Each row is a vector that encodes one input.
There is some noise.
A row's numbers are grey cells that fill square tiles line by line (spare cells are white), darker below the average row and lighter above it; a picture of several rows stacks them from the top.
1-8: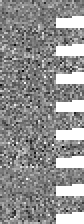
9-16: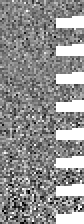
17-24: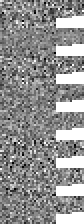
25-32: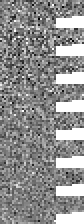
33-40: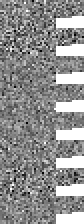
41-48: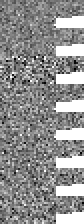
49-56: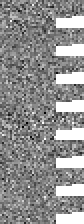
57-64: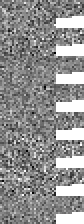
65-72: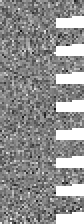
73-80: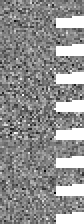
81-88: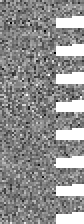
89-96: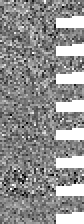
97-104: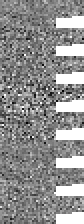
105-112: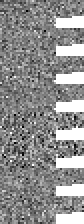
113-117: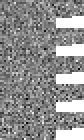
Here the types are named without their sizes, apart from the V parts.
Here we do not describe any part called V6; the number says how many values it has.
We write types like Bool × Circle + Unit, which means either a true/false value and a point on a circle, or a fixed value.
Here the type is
(Bool × Bool × Bool × Bool × (Line × Line + Unit) + Unit) × V6.
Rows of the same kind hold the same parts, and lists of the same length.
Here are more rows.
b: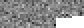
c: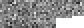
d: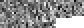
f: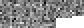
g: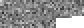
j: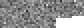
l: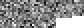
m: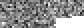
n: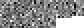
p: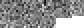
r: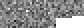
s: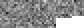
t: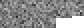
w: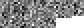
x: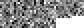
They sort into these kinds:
b, c, g, r, s, t
d, f, j, l, m, p
n, w, x

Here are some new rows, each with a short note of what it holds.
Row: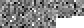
a value of V6
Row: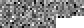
a value of V6
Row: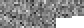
four true/false values and a value of V6
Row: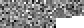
four true/false values and a value of V6
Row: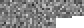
four true/false values and a value of V6
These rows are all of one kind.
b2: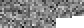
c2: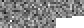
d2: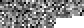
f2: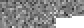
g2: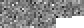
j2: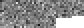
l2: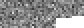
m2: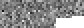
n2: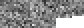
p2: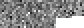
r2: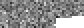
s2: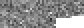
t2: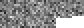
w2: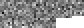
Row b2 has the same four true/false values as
d2, f2, j2 and t2.
